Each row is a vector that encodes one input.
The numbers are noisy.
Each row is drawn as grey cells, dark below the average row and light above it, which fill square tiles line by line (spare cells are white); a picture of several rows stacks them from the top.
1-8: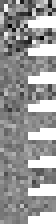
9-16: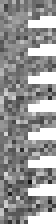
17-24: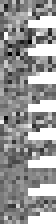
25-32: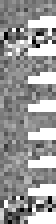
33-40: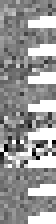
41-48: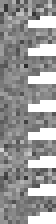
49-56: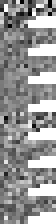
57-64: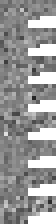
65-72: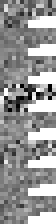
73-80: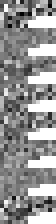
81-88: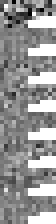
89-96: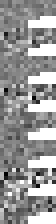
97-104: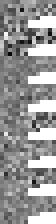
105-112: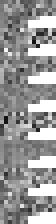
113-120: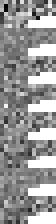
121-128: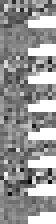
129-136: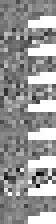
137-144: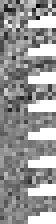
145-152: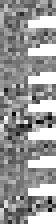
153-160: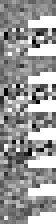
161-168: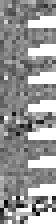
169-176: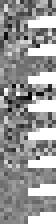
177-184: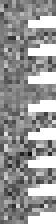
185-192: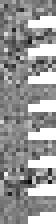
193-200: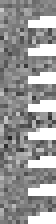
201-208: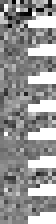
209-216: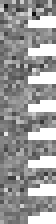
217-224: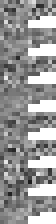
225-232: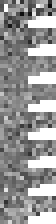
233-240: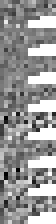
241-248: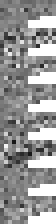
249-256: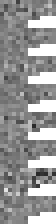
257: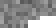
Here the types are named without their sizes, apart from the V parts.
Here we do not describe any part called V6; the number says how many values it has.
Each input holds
a point on a line and a true/false value, together with either a point on a line, or a value of V6.
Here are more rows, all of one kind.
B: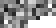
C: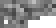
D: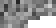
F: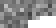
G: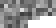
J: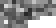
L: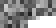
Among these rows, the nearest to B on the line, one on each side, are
C and L.
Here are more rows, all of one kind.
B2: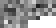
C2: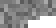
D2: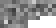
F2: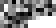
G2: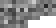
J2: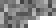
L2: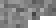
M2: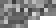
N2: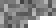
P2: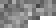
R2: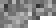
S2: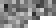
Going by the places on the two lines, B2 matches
C2, J2, N2 and R2.
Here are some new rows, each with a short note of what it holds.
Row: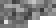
a point on a line, a true/false value and a value of V6
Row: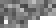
a point on a line, a true/false value and a value of V6
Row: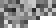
a point on each of two lines and a true/false value
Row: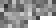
a point on each of two lines and a true/false value
